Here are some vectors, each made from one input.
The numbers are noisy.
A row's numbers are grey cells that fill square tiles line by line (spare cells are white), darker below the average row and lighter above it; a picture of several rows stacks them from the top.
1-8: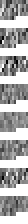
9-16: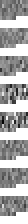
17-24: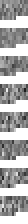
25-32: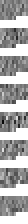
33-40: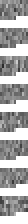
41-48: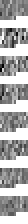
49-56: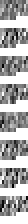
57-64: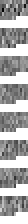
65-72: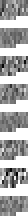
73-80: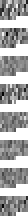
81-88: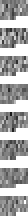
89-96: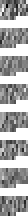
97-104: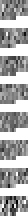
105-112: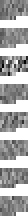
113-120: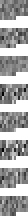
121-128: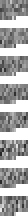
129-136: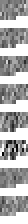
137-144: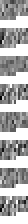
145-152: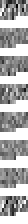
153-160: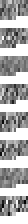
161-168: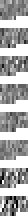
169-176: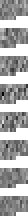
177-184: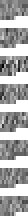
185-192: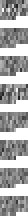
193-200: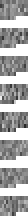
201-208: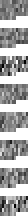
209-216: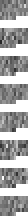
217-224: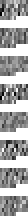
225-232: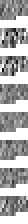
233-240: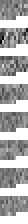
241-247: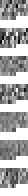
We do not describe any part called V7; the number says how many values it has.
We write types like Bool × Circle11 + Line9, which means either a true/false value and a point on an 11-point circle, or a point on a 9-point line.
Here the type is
Bool × Tree9 + (Tree10 + V7) × V7.
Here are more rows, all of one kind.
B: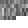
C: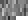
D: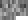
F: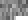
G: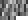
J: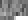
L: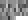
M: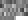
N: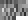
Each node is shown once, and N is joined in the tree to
C and M.
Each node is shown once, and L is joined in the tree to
F.
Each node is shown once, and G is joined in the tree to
C and F.
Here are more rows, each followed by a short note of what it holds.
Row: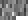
a node of a 9-node tree and a true/false value
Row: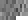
a node of a 10-node tree and a value of V7
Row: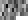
a node of a 10-node tree and a value of V7
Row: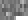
a node of a 10-node tree and a value of V7
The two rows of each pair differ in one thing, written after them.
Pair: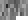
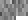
the node of the tree
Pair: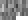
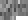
the value of V7
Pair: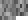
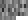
the node of the tree
